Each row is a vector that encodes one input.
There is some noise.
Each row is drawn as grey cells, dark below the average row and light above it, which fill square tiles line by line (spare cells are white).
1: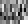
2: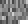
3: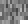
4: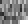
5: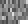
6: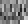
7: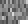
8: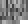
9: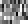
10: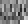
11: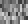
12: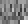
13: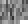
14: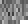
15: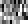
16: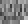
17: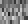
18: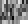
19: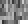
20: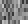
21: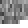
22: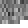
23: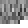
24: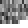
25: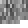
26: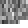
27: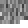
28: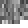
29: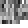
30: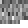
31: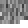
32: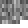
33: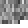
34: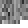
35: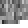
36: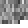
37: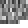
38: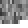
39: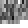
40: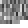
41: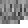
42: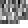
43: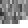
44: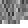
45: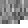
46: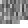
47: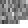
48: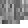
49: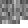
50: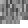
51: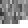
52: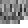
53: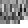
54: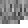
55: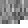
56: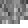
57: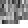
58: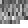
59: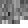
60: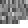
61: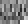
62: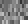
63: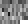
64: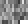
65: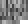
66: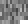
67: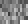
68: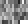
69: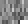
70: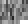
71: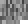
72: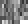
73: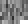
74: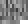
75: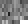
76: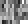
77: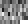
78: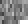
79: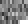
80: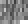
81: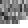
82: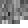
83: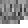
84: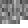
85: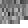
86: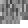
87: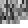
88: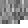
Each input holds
either a point on an 8-point circle and a true/false value, or a node of a 9-node tree.
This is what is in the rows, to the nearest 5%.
About 50% of them hold a point on an 8-point circle and a true/false value. The rest hold a node of a 9-node tree.
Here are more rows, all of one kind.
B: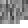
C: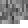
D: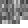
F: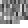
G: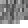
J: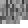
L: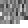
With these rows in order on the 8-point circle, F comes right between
G and J.
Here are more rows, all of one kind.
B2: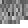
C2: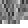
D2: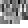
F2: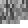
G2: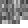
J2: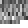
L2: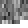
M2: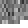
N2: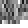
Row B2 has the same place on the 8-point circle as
C2, J2 and N2.
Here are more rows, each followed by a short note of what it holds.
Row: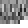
a node of a 9-node tree
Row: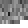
a point on an 8-point circle and a true/false value
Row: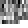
a node of a 9-node tree
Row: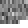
a node of a 9-node tree
